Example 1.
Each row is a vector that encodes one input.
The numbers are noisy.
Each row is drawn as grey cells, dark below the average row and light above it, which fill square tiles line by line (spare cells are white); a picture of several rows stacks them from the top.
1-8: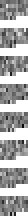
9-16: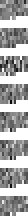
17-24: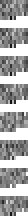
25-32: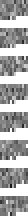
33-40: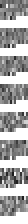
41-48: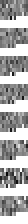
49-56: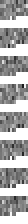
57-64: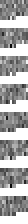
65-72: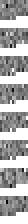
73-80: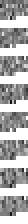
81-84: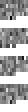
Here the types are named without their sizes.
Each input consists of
either a fixed value, or a point on each of two lines, or three true/false values.
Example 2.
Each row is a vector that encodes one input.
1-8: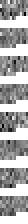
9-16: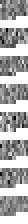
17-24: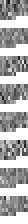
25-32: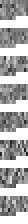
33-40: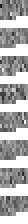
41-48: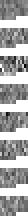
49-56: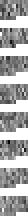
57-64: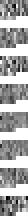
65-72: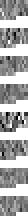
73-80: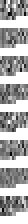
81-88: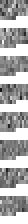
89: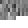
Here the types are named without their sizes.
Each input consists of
either a point on a line, or four true/false values.
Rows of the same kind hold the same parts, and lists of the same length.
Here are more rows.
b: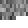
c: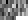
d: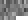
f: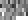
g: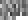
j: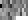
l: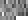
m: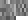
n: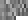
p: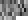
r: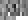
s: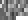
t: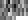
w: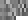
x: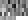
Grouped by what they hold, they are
b, c, s
d, f, g, j, l, m, n, p, r, t, w, x

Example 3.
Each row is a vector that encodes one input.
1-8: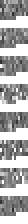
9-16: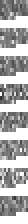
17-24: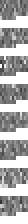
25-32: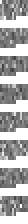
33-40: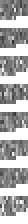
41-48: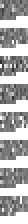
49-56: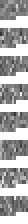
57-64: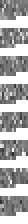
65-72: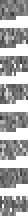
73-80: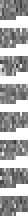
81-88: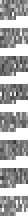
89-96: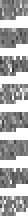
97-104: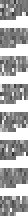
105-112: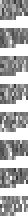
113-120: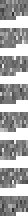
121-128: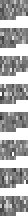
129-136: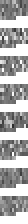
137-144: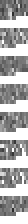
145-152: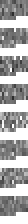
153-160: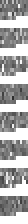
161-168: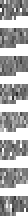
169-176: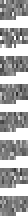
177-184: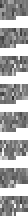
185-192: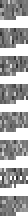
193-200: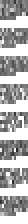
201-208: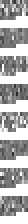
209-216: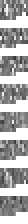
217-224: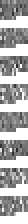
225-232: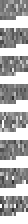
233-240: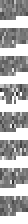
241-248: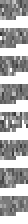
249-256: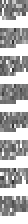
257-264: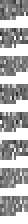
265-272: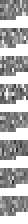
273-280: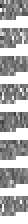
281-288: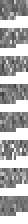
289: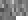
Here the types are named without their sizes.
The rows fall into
2 kinds.
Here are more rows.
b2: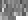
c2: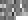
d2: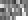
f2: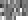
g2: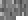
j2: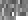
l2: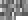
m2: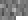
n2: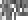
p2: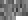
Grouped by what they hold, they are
b2, c2, f2, g2, l2, m2, n2
d2, j2, p2

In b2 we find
a point on a line and four true/false values.
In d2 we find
a point on a line.
